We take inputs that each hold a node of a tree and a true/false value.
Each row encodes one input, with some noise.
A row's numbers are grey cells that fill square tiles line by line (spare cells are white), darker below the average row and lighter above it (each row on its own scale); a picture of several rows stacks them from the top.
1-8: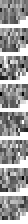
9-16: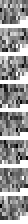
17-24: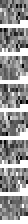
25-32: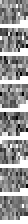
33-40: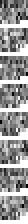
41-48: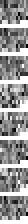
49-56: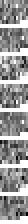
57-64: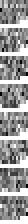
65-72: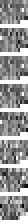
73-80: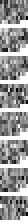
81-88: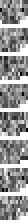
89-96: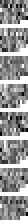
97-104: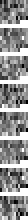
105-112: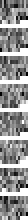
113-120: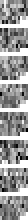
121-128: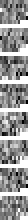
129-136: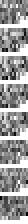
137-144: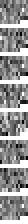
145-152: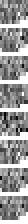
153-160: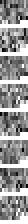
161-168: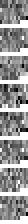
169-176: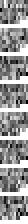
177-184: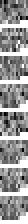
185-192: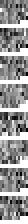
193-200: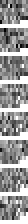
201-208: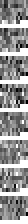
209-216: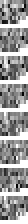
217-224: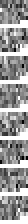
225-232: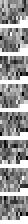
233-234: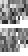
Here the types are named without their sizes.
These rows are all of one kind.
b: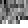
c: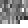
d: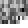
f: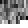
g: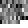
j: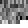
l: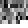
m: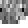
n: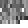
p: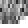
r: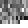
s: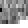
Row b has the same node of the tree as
f and j.
